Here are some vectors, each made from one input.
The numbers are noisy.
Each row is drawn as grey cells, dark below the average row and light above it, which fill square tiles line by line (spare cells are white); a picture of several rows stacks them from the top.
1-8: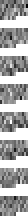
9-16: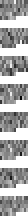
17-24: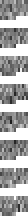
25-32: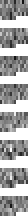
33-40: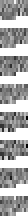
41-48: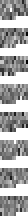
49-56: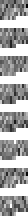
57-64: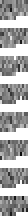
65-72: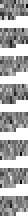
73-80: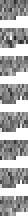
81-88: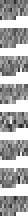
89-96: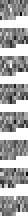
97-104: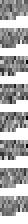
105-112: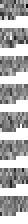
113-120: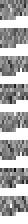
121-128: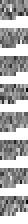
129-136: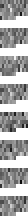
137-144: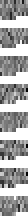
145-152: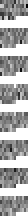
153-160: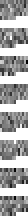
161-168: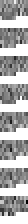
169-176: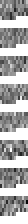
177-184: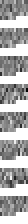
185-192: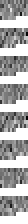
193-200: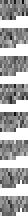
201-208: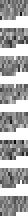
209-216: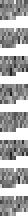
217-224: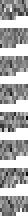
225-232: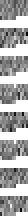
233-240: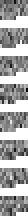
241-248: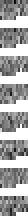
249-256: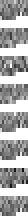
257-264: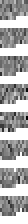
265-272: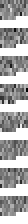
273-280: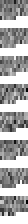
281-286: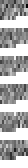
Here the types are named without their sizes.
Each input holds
a true/false value, together with a list of points on a line.
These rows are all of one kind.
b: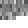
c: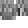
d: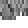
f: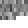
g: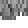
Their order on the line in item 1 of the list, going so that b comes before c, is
d, g, f, b, c.
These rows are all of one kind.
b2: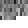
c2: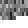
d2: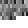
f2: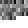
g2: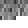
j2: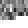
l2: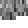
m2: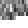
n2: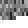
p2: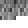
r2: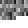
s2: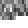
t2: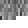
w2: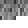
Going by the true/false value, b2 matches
g2, p2, t2 and w2.
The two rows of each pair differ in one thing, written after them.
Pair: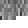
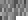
the place on the line in item 2 of the list
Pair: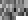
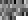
the place on the line in item 1 of the list
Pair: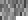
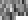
the true/false value
